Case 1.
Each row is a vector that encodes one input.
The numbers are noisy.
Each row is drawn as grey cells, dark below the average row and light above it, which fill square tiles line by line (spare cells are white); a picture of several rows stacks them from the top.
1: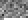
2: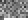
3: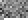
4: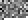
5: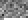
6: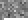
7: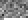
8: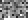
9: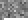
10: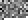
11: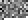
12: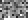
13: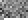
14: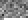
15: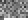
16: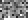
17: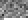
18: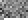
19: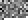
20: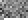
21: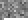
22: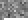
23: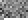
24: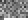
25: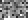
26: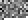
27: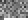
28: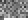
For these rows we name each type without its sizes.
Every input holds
a point on a line.
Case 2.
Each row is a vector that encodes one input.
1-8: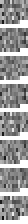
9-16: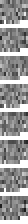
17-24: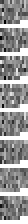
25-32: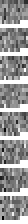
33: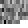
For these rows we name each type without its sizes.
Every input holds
a point on a line.
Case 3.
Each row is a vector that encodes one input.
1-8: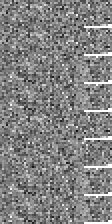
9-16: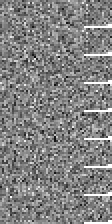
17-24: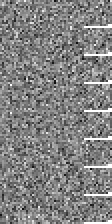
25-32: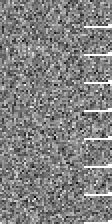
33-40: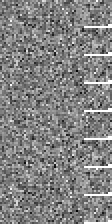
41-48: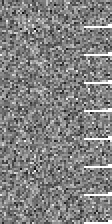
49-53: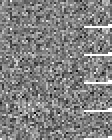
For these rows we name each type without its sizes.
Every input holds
a label.
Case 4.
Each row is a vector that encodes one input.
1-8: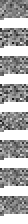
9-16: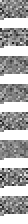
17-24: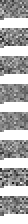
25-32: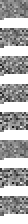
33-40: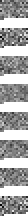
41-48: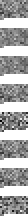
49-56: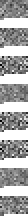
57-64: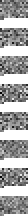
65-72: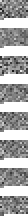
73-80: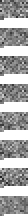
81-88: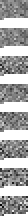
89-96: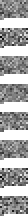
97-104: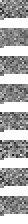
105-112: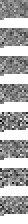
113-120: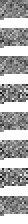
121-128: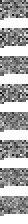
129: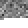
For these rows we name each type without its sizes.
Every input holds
a point on a line.
